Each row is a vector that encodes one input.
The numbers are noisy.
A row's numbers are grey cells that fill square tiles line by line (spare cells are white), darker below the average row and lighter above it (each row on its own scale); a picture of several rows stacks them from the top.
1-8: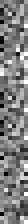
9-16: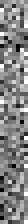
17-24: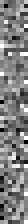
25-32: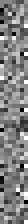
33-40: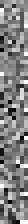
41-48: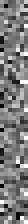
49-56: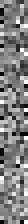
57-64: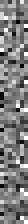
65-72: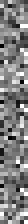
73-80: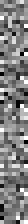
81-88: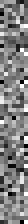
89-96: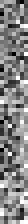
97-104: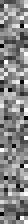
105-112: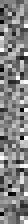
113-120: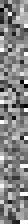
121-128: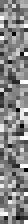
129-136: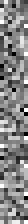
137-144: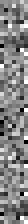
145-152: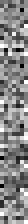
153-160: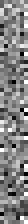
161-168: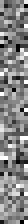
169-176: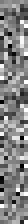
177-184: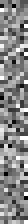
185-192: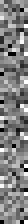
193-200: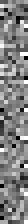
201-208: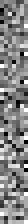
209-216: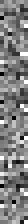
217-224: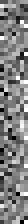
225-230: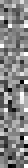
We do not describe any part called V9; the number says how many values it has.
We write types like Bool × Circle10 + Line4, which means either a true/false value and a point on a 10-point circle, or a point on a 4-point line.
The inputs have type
Bool × Bool × Bool + Line4 + (Line6 + Line8) × V9 + Line7.
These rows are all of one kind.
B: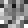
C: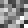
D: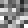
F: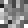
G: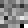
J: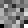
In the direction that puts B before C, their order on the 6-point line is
G, D, F, B, C, J.
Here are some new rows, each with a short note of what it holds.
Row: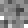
a point on an 8-point line and a value of V9
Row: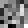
three true/false values
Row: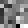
three true/false values
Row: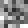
a point on an 8-point line and a value of V9
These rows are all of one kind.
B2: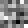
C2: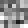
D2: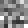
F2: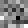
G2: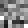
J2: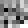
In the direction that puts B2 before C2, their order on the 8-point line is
G2, B2, C2, D2, F2, J2.
